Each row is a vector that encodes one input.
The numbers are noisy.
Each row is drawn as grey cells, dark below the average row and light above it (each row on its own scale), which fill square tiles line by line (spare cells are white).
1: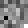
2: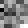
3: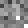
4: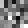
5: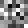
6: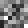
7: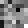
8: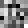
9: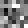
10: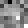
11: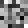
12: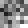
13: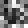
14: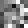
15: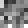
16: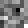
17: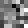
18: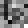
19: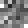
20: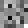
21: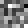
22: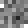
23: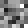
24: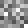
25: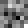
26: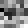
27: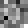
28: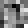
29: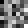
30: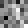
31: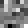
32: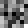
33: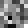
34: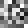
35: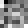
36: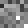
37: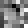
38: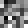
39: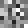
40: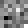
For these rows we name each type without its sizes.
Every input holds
a label, together with either a fixed value, or three true/false values.
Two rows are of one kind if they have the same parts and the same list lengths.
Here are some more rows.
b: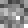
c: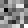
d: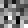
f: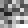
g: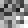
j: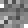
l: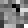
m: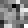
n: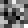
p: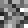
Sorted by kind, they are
b, d, f, g, j, n, p
c, l, m

